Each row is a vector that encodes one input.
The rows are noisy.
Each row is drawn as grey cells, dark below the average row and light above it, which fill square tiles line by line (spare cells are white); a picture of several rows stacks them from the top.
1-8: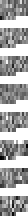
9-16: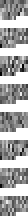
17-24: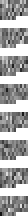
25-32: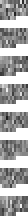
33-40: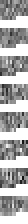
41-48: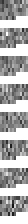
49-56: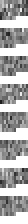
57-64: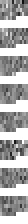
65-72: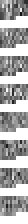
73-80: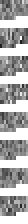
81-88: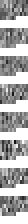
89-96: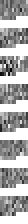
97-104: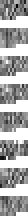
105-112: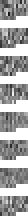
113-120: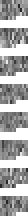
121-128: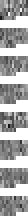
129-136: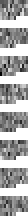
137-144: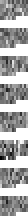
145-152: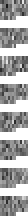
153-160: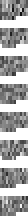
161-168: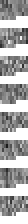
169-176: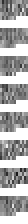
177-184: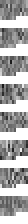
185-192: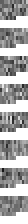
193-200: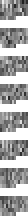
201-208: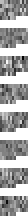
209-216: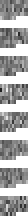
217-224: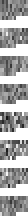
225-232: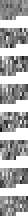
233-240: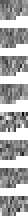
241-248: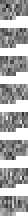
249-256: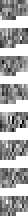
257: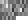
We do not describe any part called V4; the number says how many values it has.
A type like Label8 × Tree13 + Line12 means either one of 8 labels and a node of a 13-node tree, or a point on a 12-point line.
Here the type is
List2(Bool × V4).
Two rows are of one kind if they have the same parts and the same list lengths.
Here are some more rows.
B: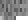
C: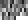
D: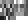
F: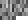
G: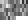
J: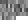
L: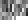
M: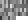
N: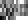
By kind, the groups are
B, C, J, L
D, N
F, G, M

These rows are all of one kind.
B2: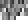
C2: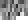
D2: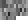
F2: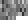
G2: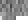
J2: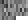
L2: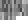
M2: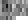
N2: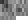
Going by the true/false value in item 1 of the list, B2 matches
C2, G2 and L2.
